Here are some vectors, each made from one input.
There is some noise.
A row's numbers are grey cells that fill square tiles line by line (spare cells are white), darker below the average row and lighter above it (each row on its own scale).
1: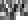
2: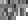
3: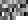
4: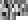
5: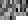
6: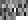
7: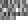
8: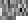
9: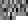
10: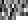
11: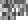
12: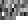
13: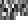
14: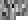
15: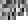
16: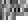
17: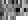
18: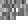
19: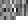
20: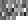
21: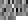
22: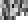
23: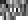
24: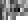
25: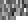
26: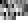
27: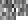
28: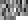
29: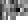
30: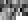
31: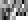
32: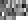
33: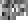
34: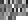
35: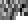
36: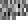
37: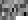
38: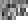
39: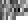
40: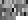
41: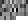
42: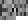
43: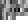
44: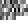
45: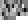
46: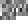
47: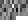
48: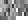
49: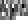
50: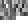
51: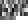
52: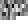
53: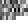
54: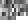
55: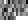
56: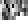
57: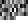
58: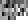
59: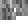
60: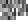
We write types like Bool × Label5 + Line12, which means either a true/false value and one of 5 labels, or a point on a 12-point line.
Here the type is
Bool × Bool × Bool × Bool × Label7 + Unit.
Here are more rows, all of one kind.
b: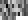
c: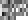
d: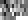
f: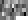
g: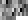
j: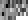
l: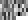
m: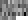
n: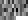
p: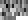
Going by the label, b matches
g and m.
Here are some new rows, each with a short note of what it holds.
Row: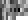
a fixed value
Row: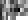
a fixed value
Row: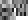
one of 7 labels and four true/false values
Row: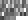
one of 7 labels and four true/false values
